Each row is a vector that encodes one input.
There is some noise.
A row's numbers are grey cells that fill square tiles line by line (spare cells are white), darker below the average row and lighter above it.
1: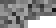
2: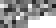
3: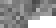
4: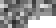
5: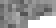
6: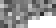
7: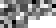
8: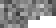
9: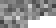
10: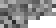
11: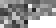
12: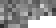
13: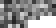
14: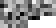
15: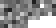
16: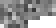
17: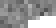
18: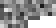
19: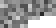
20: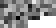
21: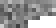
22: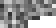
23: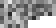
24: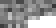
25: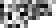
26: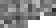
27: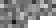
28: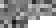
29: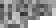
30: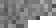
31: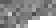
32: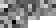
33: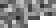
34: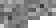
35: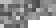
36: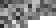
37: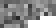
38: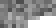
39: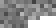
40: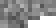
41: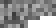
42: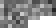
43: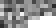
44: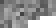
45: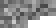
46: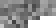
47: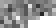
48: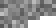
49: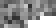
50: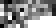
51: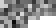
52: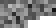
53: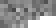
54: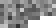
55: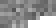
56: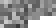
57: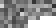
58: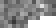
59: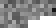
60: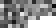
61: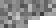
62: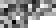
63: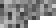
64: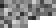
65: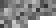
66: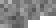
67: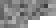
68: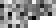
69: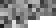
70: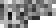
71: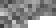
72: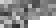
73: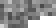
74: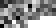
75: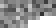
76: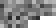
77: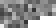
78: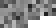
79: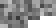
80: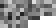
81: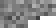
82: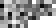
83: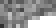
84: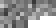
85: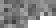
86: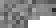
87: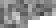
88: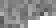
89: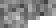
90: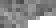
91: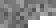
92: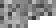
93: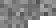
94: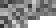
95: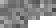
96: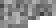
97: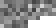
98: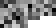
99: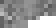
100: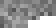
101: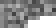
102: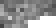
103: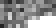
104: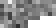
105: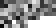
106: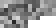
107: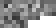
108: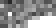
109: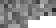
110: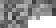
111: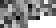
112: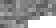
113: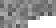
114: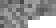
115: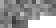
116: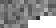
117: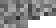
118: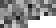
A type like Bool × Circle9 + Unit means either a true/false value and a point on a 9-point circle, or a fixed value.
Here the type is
Bool × Bool × Bool + List2(Line8).
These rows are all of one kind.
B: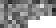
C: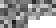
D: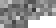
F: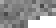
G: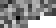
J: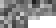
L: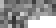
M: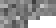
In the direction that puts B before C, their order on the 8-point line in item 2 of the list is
B, C, M, G, J, F, L, D.
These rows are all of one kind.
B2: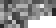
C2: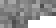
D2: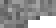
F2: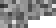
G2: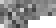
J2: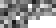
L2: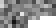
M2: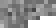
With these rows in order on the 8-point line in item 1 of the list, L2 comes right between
C2 and G2.
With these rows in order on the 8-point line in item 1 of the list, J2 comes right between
D2 and M2.
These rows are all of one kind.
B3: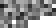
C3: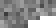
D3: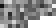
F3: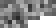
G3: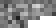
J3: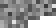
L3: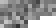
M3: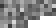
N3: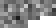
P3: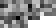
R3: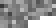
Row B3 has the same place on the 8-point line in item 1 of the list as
D3, M3 and R3.
